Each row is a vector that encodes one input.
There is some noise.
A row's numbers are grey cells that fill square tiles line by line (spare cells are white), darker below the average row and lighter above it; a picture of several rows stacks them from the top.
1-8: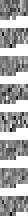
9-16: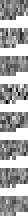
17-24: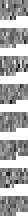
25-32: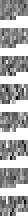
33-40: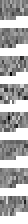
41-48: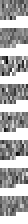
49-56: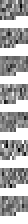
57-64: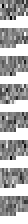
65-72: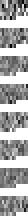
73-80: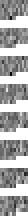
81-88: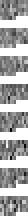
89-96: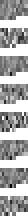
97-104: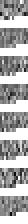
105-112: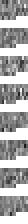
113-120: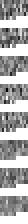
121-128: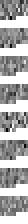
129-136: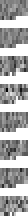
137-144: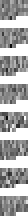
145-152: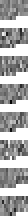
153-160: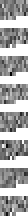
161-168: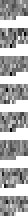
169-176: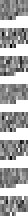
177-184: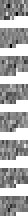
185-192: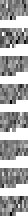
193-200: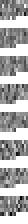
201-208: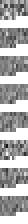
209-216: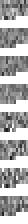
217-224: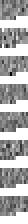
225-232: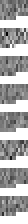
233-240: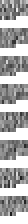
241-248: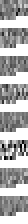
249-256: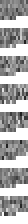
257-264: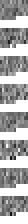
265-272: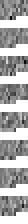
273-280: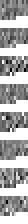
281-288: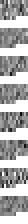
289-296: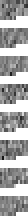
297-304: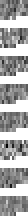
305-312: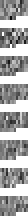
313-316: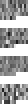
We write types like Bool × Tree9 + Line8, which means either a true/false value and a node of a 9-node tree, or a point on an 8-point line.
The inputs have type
Line14 + List2(Line13).
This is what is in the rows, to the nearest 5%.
About 20% of them hold a point on a 14-point line. The rest are lists of up to two points on a 13-point line: a few of all rows are empty, 35% hold one and 40% two.
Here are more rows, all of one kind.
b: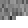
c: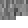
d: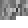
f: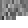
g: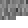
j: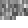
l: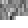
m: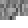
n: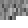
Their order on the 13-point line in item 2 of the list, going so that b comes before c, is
b, d, g, m, f, l, j, c, n.
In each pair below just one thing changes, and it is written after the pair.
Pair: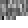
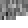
the place on the 13-point line in item 2 of the list
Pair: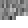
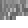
the place on the 13-point line in item 2 of the list
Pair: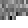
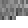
the place on the 13-point line in item 2 of the list
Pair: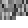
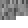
the place on the 13-point line in item 2 of the list
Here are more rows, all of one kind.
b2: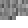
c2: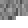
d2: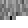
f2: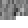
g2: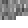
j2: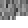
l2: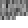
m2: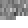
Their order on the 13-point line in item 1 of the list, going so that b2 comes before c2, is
m2, g2, b2, d2, c2, l2, f2, j2.
